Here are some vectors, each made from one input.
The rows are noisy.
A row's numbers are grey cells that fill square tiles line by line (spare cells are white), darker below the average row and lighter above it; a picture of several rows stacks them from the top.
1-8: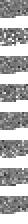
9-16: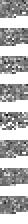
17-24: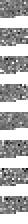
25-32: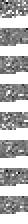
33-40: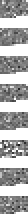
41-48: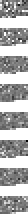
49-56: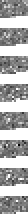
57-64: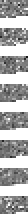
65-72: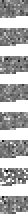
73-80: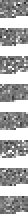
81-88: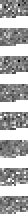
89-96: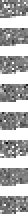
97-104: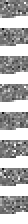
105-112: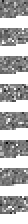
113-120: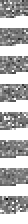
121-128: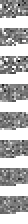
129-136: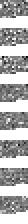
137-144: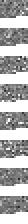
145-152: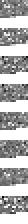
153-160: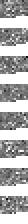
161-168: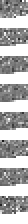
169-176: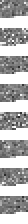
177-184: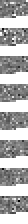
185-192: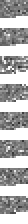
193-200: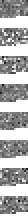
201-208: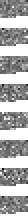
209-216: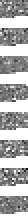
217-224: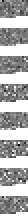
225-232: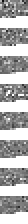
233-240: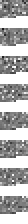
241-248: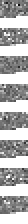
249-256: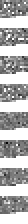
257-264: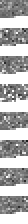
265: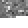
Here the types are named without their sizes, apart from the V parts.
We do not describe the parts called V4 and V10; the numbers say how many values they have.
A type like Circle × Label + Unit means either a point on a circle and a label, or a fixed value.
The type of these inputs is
(Bool × V4 + Label) × V10 + List(Line).
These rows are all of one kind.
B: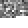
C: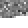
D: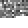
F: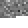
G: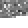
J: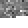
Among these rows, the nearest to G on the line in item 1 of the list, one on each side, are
F and J.
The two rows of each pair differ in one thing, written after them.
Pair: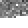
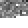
the value of V4
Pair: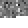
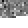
the value of V10
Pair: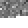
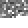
the value of V10
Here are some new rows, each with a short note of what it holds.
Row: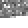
a list of one item
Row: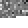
a true/false value, a value of V4 and a value of V10
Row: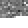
the empty list
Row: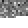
a true/false value, a value of V4 and a value of V10
